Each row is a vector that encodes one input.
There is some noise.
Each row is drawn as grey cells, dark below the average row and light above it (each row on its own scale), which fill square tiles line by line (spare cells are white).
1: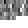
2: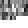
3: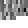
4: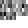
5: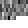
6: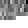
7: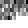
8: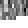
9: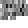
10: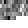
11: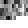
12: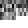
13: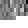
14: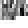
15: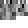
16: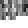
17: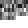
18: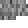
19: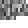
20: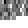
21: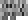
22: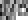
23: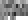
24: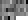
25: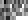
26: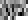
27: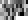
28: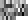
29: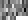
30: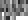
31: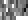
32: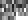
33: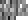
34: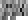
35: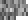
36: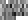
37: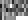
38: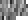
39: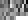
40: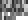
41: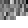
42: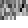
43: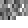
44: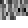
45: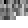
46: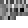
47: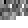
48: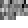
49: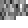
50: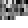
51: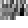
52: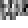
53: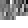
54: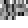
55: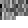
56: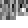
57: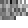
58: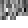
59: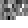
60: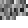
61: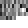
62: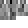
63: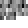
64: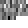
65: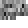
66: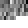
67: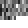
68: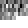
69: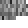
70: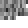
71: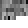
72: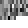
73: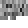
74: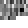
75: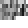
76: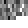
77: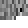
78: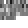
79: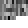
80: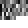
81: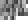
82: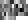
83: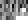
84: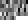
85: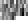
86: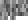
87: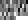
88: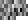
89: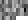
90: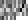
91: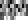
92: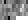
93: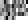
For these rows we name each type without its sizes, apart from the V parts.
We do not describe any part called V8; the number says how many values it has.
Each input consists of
a label, a true/false value and a value of V8.
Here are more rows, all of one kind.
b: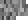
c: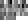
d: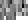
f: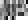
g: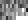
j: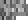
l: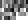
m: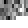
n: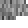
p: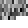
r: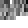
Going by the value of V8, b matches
d, f and p.
